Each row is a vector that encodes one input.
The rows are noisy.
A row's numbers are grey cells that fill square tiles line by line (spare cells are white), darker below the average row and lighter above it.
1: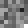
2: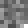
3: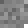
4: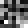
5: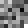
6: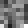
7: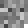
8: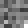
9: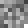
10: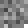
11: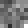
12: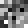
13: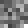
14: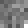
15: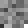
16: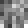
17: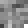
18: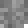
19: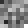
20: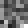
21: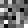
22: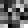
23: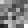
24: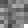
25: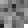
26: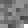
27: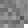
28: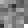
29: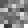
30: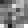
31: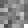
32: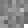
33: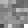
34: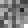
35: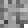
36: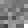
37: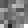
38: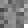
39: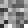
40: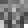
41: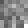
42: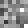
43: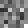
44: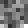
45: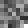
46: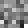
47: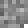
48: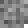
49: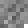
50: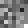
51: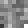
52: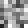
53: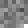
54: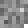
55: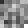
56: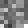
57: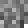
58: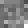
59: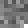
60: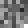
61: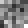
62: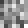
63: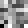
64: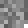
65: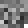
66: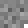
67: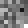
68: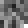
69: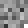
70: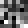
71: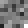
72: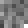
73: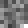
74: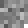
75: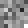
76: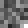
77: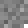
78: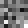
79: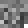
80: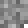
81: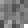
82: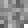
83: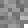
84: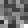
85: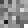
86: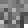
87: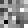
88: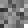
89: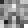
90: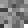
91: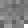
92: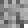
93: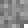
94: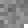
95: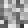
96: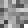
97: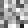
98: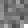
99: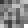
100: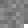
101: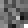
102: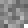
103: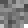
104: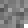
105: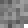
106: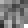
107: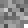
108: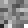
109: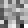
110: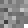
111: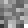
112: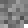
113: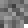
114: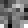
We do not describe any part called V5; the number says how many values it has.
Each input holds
a list of up to three items, each a true/false value and a value of V5.
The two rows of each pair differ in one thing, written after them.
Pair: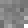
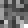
the true/false value in item 1 of the list
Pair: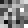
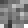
the true/false value in item 1 of the list
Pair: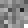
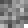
the value of V5 in item 1 of the list
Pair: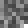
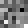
the true/false value in item 1 of the list
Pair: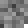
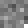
the value of V5 in item 1 of the list
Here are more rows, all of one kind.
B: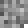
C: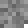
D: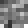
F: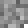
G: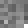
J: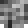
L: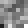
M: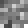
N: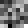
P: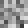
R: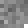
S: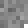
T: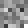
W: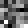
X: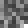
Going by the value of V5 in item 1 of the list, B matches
F, G, J and R.
